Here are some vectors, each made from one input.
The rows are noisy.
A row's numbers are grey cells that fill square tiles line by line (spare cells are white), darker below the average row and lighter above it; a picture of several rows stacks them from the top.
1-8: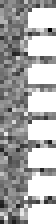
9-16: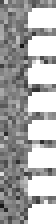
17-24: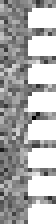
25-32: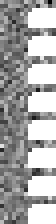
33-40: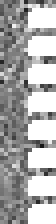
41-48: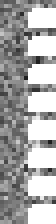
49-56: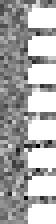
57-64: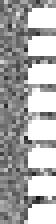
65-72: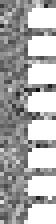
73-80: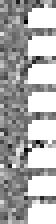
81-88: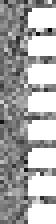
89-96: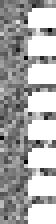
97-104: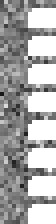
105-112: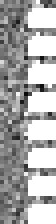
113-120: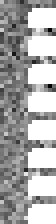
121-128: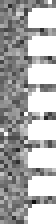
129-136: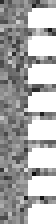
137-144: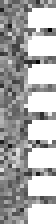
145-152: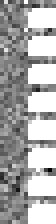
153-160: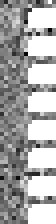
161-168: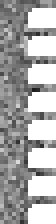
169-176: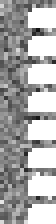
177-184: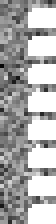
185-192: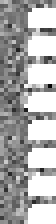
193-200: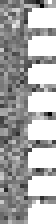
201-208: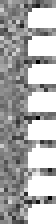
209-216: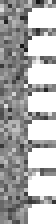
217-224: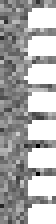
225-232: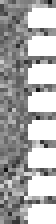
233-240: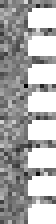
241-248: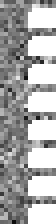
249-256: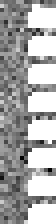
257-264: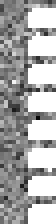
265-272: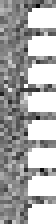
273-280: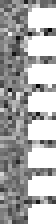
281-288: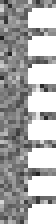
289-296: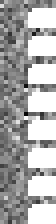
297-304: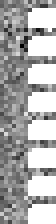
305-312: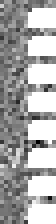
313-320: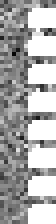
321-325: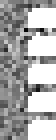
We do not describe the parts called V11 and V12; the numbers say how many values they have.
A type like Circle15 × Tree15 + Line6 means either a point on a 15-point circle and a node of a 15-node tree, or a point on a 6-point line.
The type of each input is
(Circle10 × (Line6 + V12) + V11) × Label9.
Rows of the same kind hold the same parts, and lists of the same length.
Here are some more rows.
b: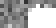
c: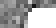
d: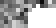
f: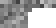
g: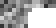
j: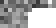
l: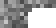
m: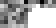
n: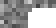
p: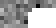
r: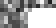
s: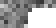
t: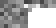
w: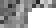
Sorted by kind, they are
b, d, g, m, t
c, l, w
f, j, n, p, r, s

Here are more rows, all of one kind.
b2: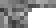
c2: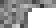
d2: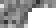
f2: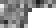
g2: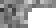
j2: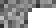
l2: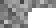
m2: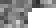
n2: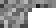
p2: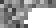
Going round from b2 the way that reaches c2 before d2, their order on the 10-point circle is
b2, p2, g2, l2, c2, n2, f2, j2, m2, d2.
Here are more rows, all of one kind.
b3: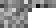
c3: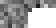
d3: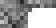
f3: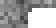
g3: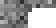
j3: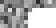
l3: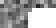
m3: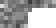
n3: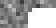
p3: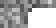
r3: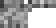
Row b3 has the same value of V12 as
c3, j3 and n3.
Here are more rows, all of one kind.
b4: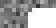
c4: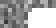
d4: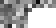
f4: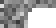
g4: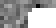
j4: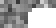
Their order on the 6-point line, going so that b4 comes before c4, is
d4, f4, j4, b4, c4, g4.
